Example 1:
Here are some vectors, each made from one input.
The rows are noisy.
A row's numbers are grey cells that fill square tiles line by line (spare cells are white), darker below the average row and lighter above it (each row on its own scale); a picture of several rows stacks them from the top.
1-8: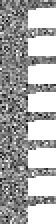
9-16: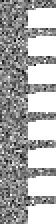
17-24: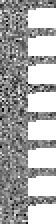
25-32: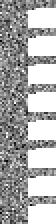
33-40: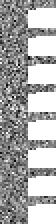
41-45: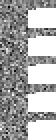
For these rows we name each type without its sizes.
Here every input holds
three true/false values.
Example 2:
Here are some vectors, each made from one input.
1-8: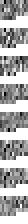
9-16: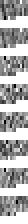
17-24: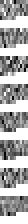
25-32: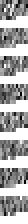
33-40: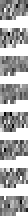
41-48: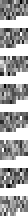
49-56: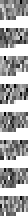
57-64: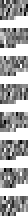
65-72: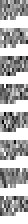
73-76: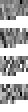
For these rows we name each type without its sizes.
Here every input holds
three true/false values.
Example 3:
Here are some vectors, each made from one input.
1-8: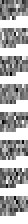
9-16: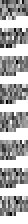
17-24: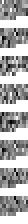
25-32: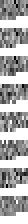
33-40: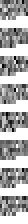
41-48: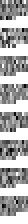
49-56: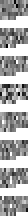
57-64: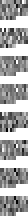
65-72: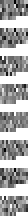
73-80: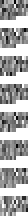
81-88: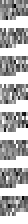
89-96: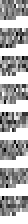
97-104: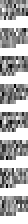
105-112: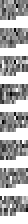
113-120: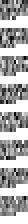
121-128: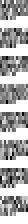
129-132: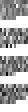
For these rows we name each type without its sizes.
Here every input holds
a point on a line.
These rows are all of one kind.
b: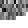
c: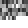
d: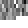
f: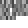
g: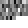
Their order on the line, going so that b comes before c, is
b, g, f, d, c.
